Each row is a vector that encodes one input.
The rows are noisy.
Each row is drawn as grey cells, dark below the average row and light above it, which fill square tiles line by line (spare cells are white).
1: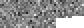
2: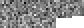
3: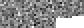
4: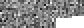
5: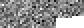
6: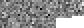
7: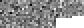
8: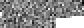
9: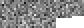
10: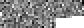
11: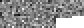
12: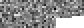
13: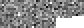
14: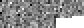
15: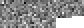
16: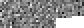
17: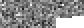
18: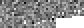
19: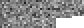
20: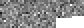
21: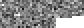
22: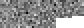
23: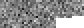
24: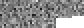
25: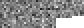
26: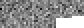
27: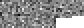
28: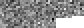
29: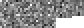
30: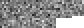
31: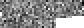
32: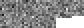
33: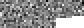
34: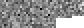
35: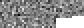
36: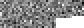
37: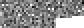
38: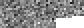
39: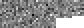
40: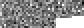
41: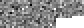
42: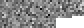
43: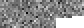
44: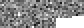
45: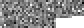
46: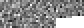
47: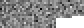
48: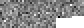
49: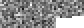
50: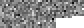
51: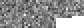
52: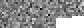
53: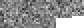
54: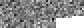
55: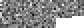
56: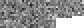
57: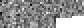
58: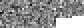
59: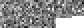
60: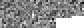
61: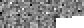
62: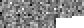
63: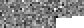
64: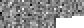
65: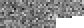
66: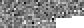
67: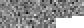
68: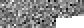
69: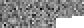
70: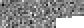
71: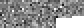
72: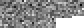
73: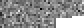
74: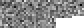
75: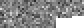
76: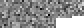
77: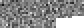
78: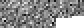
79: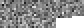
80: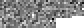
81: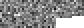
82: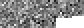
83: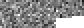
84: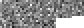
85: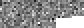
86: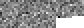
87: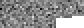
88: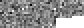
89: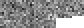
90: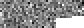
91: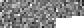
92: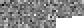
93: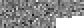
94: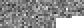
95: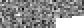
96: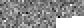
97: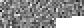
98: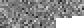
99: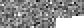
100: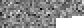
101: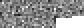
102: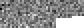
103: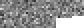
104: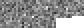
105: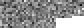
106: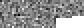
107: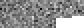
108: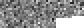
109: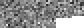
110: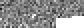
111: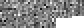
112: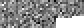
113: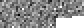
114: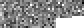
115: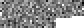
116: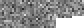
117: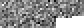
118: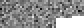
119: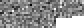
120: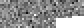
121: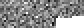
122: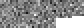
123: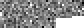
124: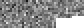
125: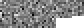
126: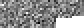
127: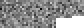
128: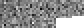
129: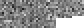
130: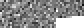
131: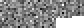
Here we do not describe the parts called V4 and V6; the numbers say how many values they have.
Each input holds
a point on a 5-point line, together with either a true/false value and a value of V4, or a value of V6.
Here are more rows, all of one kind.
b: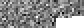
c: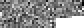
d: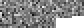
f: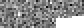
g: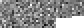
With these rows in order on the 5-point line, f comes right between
b and d.
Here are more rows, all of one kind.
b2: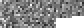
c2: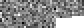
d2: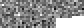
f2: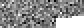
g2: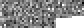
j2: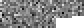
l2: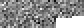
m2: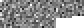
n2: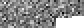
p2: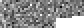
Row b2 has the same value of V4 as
g2, j2 and n2.
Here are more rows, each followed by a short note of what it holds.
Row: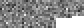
a point on a 5-point line and a value of V6
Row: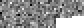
a point on a 5-point line and a value of V6
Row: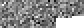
a point on a 5-point line, a true/false value and a value of V4
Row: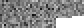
a point on a 5-point line and a value of V6
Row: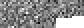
a point on a 5-point line, a true/false value and a value of V4
